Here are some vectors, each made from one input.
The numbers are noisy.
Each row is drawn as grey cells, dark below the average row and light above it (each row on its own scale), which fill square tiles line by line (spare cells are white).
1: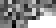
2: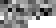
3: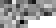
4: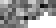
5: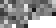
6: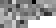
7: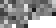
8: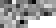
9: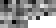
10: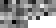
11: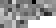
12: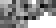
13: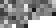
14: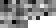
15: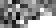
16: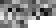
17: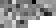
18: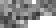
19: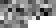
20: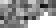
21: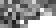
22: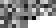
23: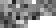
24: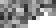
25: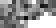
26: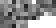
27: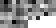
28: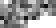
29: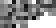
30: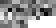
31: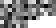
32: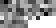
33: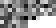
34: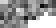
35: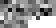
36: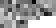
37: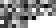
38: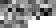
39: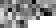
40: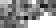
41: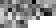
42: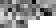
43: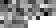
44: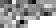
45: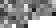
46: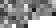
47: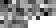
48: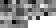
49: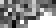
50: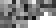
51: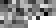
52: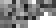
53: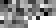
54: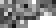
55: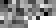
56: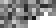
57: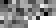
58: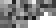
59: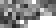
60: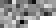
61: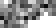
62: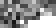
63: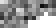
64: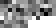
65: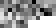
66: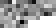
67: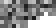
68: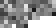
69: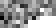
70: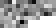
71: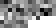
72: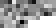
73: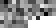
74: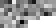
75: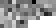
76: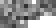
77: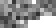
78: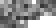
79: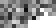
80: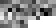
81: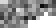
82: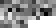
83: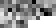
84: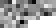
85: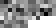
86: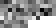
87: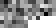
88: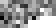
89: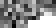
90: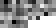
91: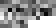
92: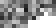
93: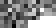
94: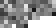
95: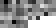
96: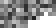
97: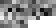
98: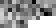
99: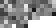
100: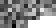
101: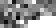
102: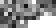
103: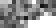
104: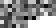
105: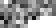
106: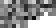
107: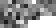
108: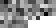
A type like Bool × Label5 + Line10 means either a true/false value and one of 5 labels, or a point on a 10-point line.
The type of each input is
List2(Line7).
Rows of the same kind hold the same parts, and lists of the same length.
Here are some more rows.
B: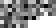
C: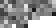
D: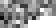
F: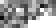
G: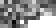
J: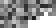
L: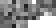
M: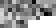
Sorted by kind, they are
B, D, F, G, J, L
C
M

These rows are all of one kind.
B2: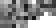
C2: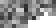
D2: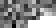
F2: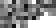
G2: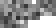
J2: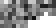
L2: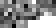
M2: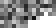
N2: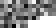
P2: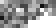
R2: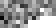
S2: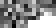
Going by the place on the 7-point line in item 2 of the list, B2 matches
C2, J2, L2 and S2.
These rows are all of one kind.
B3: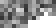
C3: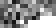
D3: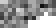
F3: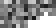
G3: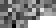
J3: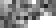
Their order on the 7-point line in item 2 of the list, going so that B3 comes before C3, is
G3, F3, B3, D3, J3, C3.
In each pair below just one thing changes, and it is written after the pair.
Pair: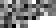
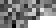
the place on the 7-point line in item 1 of the list
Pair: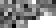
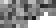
the place on the 7-point line in item 1 of the list
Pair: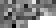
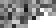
the place on the 7-point line in item 1 of the list
